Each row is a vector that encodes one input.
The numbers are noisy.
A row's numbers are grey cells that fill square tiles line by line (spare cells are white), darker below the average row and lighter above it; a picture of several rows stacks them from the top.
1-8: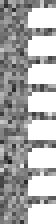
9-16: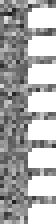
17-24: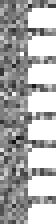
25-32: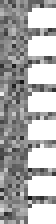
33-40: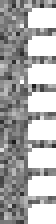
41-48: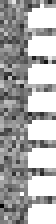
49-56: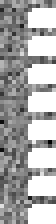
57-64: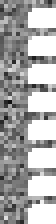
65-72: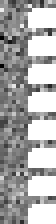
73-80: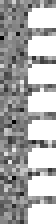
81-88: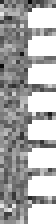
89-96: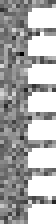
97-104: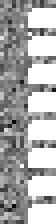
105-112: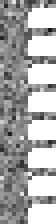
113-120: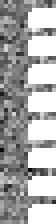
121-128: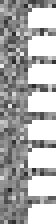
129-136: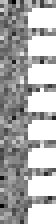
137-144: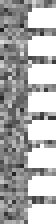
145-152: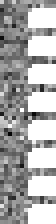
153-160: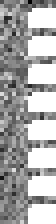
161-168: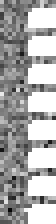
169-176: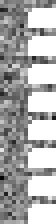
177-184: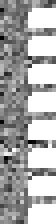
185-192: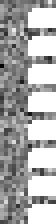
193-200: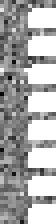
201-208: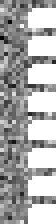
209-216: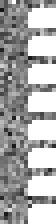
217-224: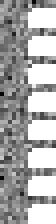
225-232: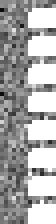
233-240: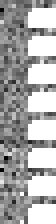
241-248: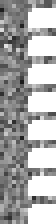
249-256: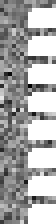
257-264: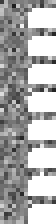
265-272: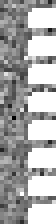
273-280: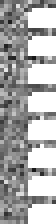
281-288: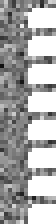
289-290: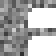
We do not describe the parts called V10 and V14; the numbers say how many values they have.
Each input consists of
either a point on a 9-point circle and a value of V10, or a true/false value and a value of V14.
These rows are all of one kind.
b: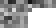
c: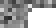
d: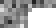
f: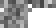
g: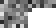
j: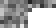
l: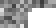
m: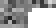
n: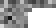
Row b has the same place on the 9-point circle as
c, f and n.
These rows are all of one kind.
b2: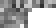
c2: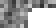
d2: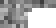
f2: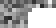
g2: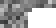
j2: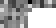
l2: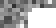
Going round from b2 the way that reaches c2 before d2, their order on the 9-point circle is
b2, f2, g2, j2, c2, l2, d2.
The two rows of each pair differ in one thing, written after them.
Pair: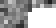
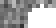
the true/false value
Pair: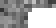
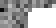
the value of V14
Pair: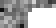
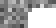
the true/false value
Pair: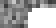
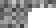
the value of V14
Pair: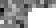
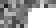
the true/false value
